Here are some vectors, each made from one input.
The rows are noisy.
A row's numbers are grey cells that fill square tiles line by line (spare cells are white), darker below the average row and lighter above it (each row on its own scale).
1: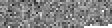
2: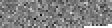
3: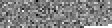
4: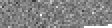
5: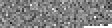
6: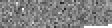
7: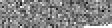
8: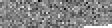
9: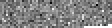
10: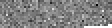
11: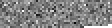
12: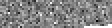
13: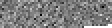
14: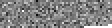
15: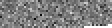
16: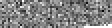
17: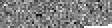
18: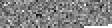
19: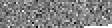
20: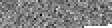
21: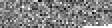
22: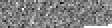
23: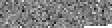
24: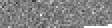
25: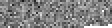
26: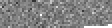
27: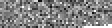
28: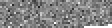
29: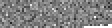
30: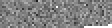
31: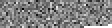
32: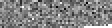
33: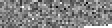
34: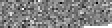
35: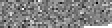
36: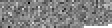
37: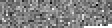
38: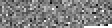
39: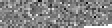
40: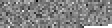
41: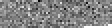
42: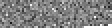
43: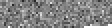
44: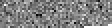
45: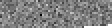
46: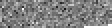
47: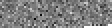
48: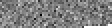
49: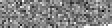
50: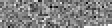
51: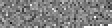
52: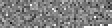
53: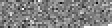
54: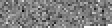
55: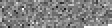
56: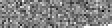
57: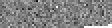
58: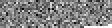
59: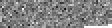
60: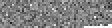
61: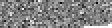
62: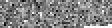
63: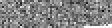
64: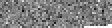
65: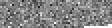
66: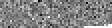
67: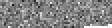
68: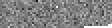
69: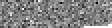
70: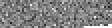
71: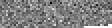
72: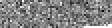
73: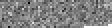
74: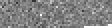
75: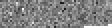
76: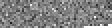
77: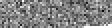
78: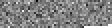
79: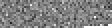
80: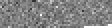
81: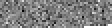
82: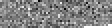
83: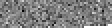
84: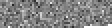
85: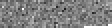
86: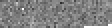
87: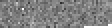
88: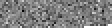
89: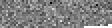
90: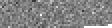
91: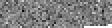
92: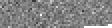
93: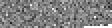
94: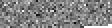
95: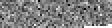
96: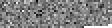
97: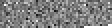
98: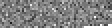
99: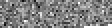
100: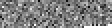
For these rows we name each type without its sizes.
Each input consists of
a label, together with either a fixed value, or a node of a tree.
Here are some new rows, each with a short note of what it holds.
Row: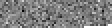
a label
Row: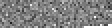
a label
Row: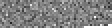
a label
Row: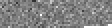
a label
